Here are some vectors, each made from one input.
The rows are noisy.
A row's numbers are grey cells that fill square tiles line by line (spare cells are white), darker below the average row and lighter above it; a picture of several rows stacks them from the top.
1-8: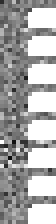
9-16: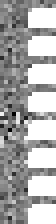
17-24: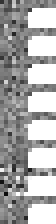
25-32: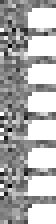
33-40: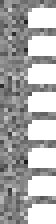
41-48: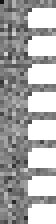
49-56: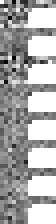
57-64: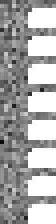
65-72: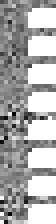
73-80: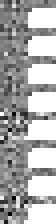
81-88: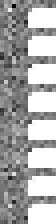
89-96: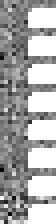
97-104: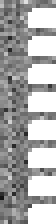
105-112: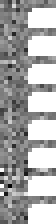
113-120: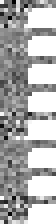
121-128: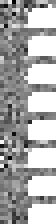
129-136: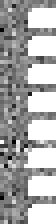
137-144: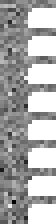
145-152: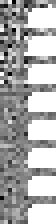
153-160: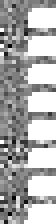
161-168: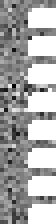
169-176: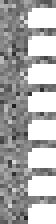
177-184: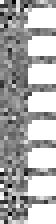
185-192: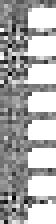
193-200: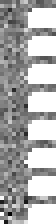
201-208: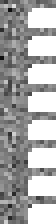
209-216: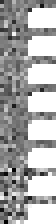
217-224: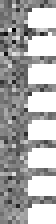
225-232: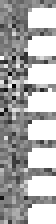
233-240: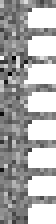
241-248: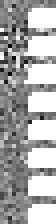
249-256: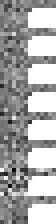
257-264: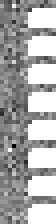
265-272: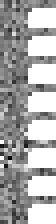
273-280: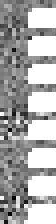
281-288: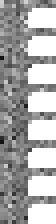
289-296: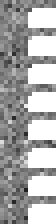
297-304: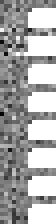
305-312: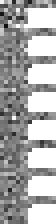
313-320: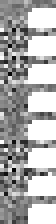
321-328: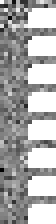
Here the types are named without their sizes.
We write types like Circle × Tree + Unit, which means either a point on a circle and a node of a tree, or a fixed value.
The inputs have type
(Bool × Circle + Unit) × Tree + Label.
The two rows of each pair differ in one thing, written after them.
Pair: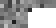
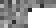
the place on the circle
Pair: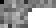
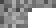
the place on the circle
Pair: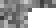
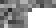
the place on the circle
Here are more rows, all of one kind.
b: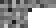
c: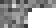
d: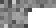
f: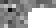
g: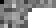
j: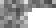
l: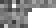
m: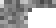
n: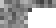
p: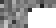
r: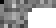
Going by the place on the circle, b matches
f and g.
